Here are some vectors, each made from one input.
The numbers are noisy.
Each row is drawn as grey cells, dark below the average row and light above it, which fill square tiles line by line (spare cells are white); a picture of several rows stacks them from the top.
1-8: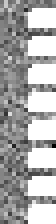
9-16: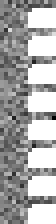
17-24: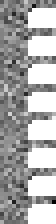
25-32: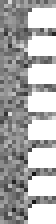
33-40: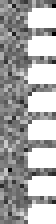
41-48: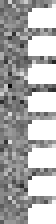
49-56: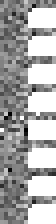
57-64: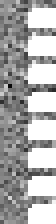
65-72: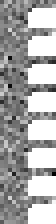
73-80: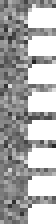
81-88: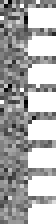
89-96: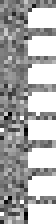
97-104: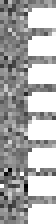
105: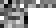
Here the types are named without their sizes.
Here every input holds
either a fixed value, or four true/false values.
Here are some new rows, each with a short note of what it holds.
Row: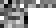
a fixed value
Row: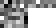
a fixed value
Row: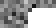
four true/false values
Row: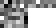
a fixed value
